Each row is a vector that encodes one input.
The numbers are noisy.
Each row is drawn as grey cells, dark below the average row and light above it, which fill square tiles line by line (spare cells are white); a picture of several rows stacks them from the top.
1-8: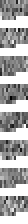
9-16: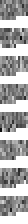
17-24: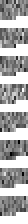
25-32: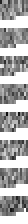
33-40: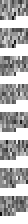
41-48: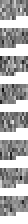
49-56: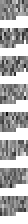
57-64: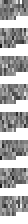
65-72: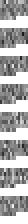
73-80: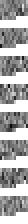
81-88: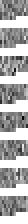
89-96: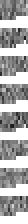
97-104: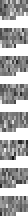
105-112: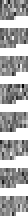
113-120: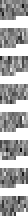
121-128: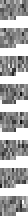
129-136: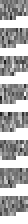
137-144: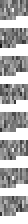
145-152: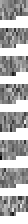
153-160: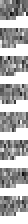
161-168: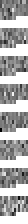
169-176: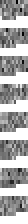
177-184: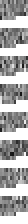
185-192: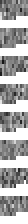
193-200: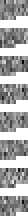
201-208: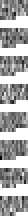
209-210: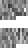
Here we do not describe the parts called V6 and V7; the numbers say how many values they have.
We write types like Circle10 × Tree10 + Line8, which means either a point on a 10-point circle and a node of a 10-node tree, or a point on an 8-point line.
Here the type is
Bool × Label5 + (Tree8 + Unit) × V7 + V6 × V6.
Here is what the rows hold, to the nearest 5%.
About 15% of them hold one of 5 labels and a true/false value. About 30% of them hold two values of V6. The rest hold a value of V7, together with either a fixed value, or a node of an 8-node tree.
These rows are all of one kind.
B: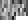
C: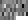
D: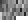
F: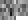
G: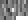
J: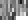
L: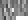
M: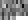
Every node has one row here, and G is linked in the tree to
F.
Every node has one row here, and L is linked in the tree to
B, D and J.
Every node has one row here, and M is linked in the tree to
B.
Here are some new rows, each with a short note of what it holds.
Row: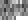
a value of V7
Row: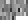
a node of an 8-node tree and a value of V7
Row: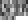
one of 5 labels and a true/false value
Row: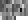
a value of V7
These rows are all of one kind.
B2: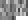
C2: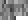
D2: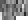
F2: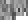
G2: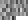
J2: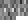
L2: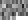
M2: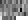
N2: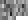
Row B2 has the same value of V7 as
F2 and G2.
